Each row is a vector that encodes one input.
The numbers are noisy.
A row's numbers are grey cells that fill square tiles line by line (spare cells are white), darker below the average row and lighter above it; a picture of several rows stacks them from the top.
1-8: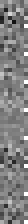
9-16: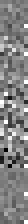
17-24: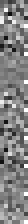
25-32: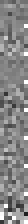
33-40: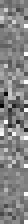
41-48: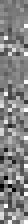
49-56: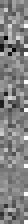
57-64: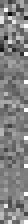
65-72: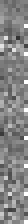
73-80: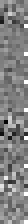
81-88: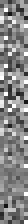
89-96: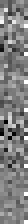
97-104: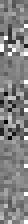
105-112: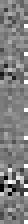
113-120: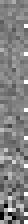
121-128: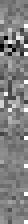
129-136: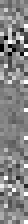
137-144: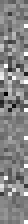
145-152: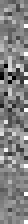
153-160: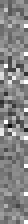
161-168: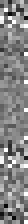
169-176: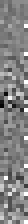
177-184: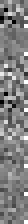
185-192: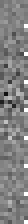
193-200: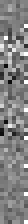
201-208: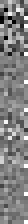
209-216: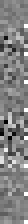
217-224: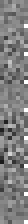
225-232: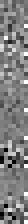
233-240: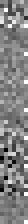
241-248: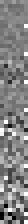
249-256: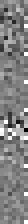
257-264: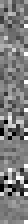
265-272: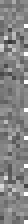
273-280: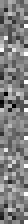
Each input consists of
a point on each of three 5-point lines, together with either a point on a 5-point line, or a point on a 10-point line.
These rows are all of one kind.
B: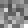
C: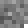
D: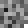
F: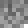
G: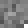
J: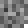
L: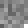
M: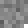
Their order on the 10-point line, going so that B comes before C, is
F, D, M, L, J, B, C, G.
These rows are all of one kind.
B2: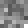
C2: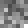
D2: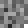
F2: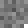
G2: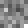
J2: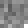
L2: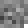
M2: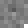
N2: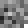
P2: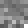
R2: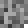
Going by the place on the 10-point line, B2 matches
F2 and M2.
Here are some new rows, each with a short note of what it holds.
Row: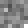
a point on each of three 5-point lines and a point on a 10-point line
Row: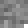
a point on each of three 5-point lines and a point on a 10-point line
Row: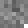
a point on each of three 5-point lines and a point on a 10-point line
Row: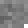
a point on each of three 5-point lines and a point on a 10-point line
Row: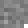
a point on each of three 5-point lines and a point on a 10-point line
